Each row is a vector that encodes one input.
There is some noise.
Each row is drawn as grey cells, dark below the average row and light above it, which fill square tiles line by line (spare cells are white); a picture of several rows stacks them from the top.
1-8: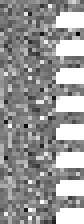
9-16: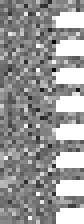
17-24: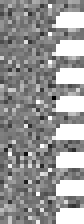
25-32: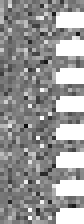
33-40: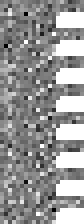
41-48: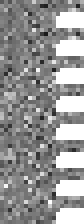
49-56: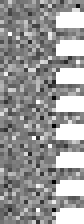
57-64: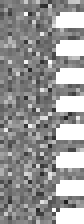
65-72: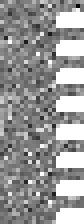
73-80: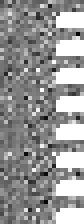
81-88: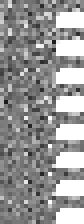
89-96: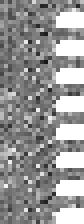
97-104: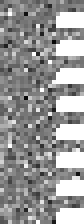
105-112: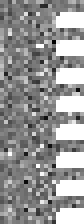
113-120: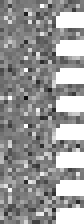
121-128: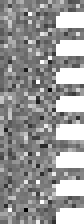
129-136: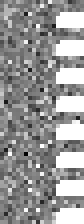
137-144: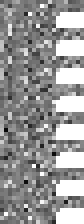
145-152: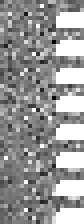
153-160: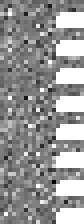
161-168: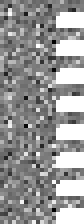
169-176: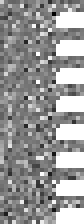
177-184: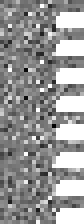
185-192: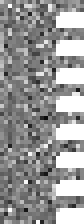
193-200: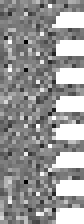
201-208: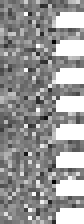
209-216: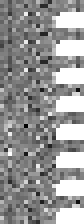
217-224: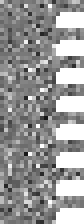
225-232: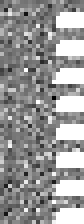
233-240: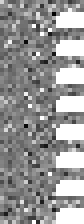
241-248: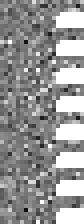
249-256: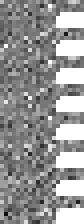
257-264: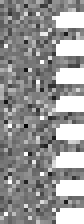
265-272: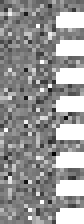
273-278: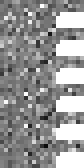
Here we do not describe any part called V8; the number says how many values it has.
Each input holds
either a point on an 11-point line and a value of V8, or a node of a 13-node tree.
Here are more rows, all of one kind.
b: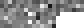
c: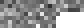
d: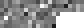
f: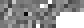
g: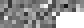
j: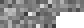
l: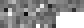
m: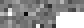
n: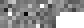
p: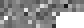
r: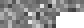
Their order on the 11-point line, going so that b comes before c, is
g, d, p, b, r, j, c, f, n, l, m.
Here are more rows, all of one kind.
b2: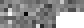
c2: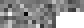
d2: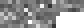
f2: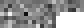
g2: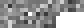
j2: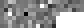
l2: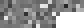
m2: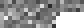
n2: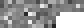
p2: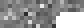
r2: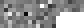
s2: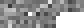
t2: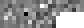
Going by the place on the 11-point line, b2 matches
c2 and f2.
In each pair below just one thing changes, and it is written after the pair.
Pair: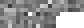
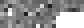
the place on the 11-point line
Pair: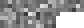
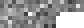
the value of V8
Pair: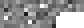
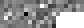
the value of V8
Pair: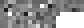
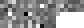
the value of V8
